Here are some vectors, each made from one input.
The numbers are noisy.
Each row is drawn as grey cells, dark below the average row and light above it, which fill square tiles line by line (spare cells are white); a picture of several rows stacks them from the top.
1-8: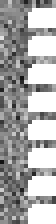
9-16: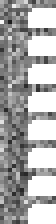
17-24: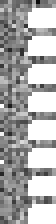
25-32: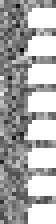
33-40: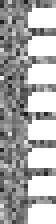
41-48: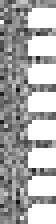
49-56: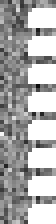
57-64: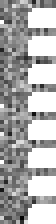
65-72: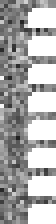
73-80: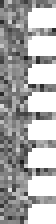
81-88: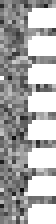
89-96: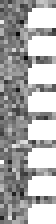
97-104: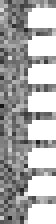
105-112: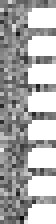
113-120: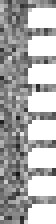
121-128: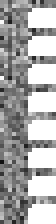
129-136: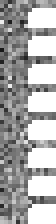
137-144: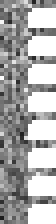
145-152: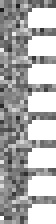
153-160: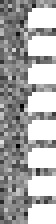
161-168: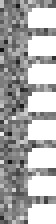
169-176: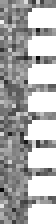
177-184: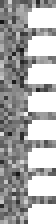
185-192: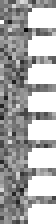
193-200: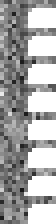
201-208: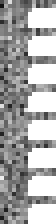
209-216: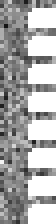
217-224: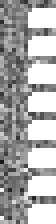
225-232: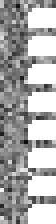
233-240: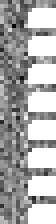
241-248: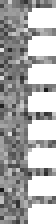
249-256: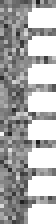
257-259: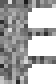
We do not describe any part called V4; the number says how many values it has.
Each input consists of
either a point on a 10-point circle, or a point on a 5-point line and a value of V4.
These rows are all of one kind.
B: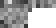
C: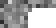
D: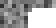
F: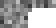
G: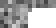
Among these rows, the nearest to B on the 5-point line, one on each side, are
C and G.
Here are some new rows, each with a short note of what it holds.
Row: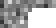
a point on a 5-point line and a value of V4
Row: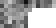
a point on a 5-point line and a value of V4
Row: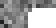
a point on a 5-point line and a value of V4
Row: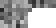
a point on a 10-point circle
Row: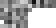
a point on a 10-point circle
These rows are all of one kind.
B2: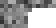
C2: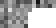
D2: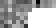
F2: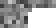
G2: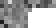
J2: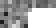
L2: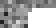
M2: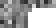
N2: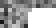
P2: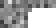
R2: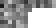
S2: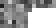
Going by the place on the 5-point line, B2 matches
F2, R2 and S2.
